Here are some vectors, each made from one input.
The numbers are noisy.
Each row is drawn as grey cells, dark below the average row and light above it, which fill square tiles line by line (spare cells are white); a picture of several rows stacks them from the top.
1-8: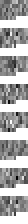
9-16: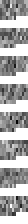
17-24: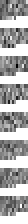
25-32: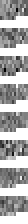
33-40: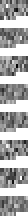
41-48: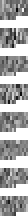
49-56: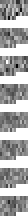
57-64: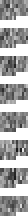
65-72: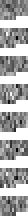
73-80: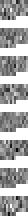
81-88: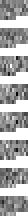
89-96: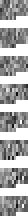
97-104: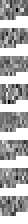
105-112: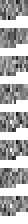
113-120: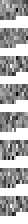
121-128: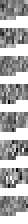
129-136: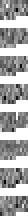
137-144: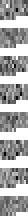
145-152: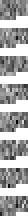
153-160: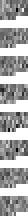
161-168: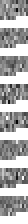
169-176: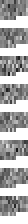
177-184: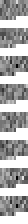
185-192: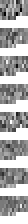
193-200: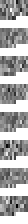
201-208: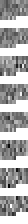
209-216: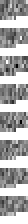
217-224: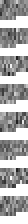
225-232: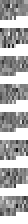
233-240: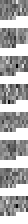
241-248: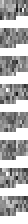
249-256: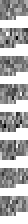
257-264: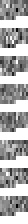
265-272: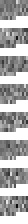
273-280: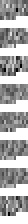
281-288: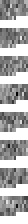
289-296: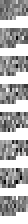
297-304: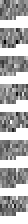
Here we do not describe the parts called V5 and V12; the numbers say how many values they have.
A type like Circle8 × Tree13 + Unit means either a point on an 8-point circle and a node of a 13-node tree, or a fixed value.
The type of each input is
(Bool × V12 + Unit) × Line4 + Tree8 + V5.
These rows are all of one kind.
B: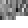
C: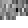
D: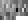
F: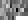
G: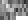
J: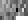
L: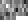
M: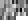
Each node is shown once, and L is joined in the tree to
D and G.
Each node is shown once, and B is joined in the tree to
J.
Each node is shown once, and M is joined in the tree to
C.
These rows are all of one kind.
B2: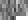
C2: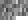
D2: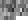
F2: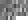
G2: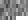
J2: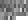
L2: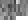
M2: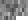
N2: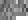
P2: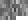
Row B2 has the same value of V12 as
F2, G2, M2 and P2.
